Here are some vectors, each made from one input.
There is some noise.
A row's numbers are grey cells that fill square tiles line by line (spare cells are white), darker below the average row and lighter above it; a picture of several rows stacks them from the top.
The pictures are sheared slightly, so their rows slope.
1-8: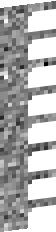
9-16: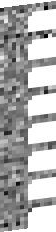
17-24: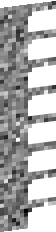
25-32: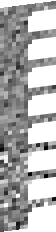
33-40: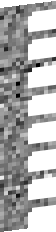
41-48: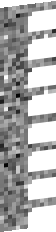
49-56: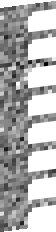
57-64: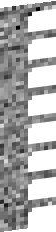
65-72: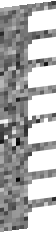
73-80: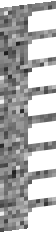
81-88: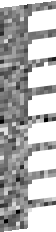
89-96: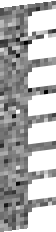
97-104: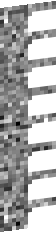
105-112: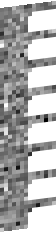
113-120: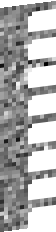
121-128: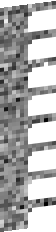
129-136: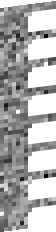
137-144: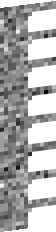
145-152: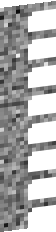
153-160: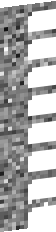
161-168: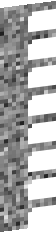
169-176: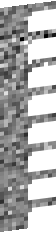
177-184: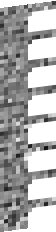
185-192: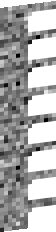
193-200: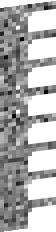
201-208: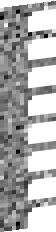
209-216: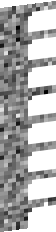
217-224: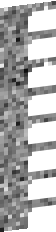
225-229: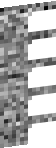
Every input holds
either a point on a 15-point line, or a node of a 19-node tree, or three true/false values.
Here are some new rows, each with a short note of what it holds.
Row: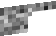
a point on a 15-point line
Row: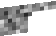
three true/false values
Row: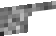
a node of a 19-node tree
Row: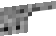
a point on a 15-point line
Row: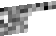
a point on a 15-point line
